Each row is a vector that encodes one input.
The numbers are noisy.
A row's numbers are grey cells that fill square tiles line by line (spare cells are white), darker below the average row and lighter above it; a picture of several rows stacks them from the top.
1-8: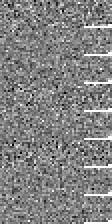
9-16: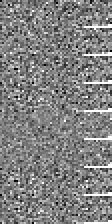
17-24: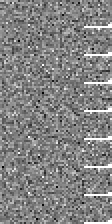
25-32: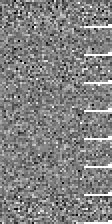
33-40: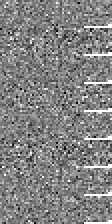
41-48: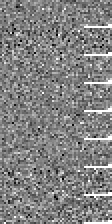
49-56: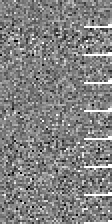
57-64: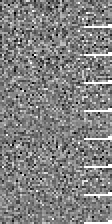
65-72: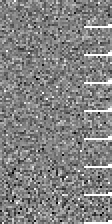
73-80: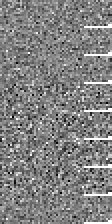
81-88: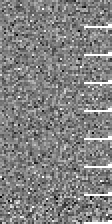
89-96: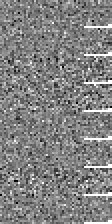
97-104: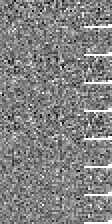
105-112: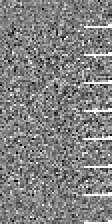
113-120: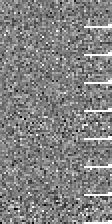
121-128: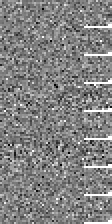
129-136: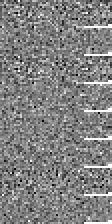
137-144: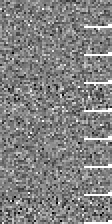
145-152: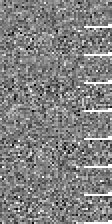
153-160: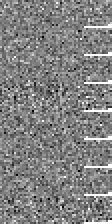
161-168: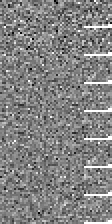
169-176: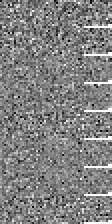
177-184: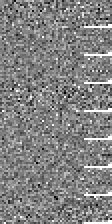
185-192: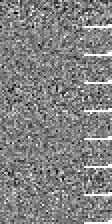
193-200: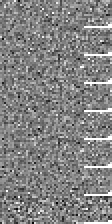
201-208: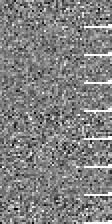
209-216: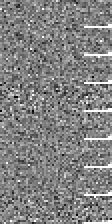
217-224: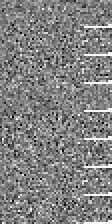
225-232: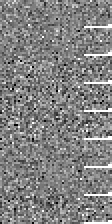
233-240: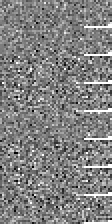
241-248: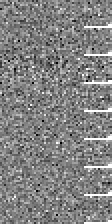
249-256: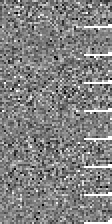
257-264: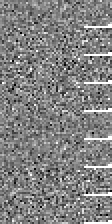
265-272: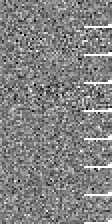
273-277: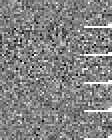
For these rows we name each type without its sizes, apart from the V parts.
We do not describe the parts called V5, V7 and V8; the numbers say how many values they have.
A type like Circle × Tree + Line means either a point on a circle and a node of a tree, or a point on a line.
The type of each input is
Bool × Bool × Bool × Bool + Line × (Line + V7) × V5 × V8.
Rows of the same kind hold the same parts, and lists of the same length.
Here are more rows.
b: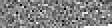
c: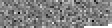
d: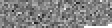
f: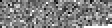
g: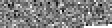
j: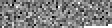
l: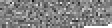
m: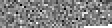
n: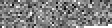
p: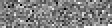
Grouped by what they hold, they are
b, f, g, j, m, n, p
c, d
l

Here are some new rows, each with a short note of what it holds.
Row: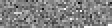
a point on a line, a value of V5, a value of V7 and a value of V8
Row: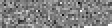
a point on each of two lines, a value of V5 and a value of V8
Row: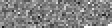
a point on each of two lines, a value of V5 and a value of V8
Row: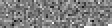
a point on each of two lines, a value of V5 and a value of V8
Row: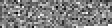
four true/false values
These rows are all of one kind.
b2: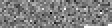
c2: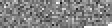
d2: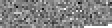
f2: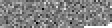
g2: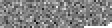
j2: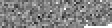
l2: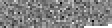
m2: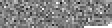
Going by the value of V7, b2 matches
c2 and j2.
